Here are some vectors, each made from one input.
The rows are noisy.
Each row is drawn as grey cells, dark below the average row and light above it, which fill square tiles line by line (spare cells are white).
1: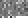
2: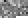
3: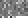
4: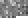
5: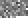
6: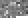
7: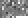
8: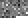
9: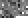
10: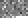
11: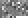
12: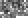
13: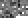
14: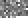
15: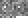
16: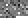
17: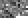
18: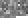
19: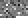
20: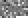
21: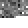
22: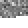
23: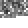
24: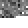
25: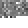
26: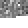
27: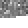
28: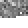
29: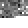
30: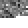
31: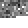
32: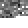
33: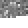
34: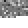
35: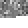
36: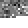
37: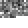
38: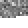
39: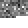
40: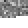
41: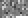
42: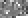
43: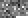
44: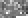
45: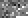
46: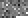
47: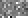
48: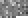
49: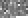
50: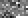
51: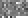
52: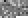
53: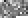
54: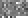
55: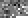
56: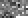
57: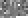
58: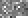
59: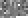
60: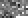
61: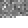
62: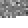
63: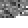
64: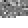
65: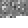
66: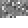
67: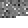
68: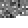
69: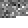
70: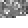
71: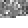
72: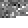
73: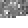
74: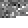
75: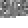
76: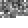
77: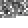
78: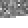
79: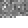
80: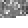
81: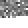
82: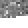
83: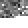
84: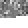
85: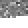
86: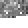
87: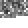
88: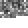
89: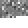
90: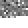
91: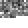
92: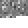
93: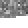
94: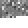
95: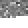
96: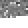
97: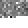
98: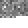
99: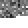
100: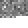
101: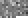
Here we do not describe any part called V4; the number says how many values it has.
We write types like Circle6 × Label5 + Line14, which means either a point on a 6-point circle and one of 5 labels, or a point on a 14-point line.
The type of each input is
Bool × V4 + List2(Line5).
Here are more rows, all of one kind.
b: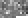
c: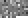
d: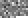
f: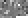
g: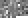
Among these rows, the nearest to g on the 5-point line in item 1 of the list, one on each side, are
b and c.
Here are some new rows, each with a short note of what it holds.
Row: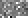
a list of one item
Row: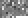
a list of one item
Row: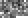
the empty list
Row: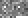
a list of one item
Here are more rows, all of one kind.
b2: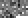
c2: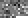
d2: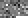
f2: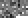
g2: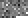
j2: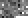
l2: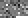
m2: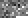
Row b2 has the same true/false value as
f2 and j2.
